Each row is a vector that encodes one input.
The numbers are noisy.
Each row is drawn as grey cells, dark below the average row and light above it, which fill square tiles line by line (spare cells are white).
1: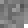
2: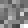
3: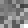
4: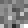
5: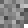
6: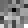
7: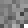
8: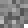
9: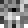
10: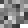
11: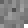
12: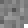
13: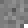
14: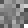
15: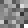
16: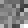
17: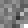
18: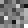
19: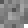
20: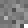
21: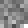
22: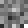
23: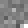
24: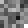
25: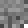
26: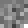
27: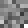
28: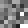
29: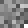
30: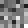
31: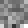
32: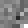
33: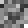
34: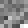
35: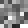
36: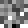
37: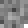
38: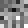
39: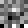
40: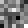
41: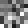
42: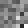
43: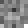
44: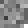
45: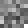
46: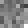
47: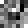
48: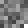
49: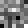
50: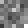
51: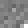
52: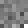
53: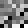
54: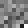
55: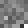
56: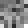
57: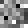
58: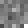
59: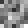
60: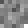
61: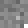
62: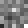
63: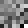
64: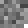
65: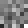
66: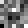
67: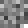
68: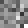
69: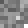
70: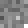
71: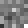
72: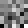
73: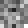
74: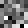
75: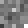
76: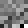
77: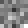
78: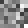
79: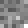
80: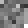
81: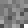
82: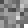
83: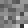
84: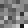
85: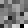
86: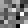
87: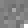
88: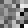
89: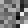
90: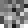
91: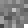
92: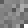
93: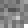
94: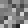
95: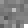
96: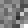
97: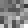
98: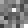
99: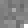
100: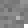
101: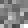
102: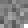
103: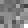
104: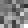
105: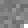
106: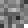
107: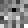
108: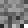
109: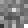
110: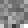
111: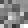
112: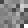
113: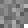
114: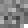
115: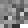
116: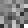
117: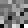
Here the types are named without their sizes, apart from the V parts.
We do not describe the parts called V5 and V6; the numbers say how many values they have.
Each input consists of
a true/false value, together with either a point on a line, or a value of V5 and a value of V6.
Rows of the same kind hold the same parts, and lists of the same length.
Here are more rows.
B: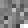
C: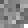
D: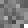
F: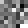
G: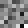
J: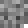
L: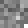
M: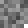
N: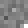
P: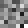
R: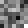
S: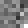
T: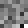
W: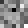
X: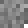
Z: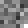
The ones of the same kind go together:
B, C, D, F, J, L, M, N, R, S, T, X, Z
G, P, W

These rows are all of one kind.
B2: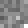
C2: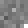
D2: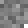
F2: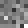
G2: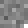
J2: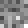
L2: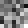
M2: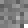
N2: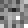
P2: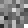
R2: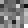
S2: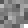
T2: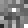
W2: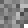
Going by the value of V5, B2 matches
M2, N2 and W2.
